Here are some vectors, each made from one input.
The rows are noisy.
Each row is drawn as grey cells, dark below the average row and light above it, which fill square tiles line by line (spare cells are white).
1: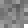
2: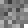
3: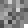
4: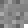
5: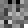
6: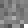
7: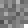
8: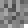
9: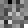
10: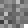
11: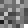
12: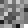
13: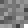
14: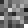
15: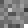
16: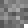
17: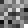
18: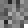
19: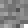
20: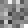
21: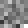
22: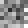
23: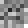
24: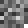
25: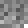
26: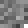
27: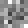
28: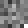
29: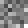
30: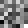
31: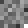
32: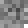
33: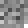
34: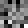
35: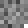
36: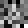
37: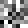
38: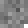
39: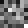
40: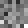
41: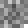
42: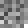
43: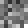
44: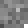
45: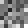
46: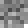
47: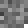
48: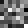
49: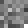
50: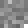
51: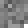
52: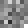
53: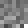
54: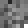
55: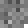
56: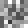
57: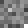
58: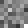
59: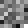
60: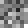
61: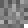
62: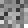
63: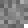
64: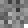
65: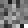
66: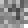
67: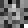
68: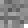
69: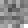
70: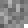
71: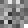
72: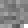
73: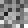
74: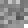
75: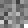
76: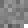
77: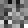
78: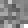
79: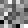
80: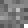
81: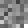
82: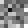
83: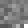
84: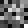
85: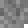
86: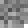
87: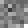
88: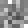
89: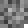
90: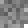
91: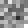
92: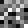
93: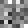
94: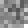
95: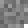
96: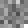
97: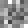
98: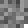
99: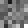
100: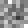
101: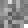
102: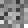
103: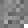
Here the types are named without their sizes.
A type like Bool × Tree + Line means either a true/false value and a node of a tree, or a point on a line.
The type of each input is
Bool × Line.
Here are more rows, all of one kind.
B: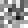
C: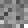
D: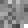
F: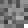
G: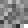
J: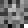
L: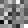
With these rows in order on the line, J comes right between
C and G.
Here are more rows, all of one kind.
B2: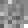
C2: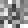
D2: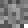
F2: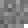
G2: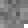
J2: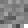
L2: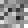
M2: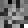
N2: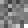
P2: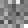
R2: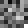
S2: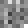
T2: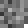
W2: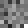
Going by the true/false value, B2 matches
D2, L2, S2 and W2.
